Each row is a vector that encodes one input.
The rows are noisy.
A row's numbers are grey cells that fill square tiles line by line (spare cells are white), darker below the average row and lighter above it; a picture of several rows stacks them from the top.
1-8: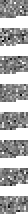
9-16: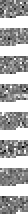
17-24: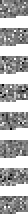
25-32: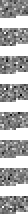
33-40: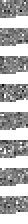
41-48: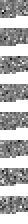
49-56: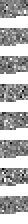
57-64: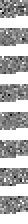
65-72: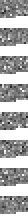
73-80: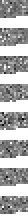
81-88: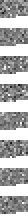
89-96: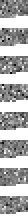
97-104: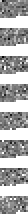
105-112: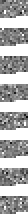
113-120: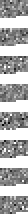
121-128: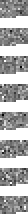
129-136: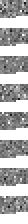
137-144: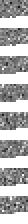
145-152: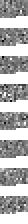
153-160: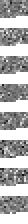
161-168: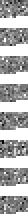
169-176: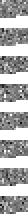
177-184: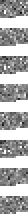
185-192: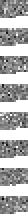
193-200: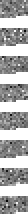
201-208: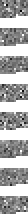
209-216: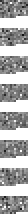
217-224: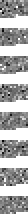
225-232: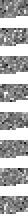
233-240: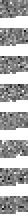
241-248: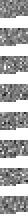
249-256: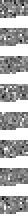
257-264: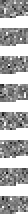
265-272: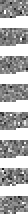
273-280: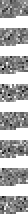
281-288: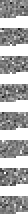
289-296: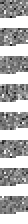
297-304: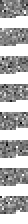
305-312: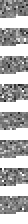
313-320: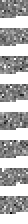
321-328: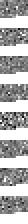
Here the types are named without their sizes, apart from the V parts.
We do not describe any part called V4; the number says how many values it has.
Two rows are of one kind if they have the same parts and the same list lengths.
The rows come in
2 kinds.
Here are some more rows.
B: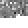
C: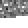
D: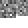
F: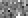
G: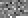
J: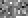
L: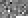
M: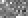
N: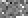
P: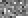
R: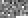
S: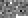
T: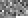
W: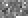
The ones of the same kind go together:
B, C, G, L, M, N, P, R, W
D, F, J, S, T

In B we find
a point on a line, four true/false values and two values of V4.
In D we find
a node of a tree, four true/false values and two values of V4.
